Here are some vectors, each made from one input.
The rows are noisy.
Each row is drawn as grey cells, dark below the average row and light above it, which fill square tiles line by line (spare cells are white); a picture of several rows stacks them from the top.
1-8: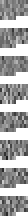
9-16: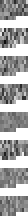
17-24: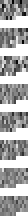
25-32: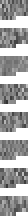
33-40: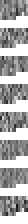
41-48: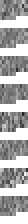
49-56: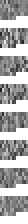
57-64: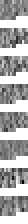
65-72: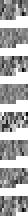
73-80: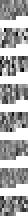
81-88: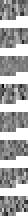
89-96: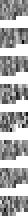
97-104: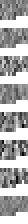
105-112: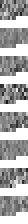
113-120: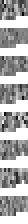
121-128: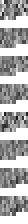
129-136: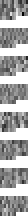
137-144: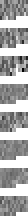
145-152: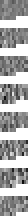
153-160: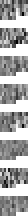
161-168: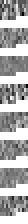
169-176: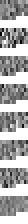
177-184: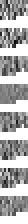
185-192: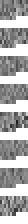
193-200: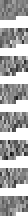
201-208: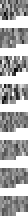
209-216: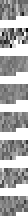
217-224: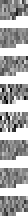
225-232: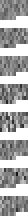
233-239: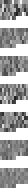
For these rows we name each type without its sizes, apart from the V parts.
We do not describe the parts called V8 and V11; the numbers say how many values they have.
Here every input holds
a value of V8, together with either a label, or a true/false value and a value of V11.
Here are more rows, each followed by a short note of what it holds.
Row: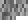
a label and a value of V8
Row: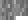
a label and a value of V8
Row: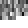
a label and a value of V8
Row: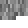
a label and a value of V8
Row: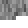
a label and a value of V8
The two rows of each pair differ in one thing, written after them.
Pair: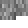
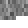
the value of V11
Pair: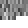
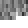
the value of V8
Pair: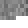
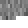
the value of V11
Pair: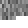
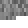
the value of V11
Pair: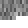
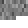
the true/false value
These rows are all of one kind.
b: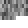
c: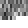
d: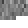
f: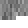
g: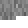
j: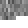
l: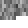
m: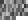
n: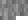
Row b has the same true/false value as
d, j and m.
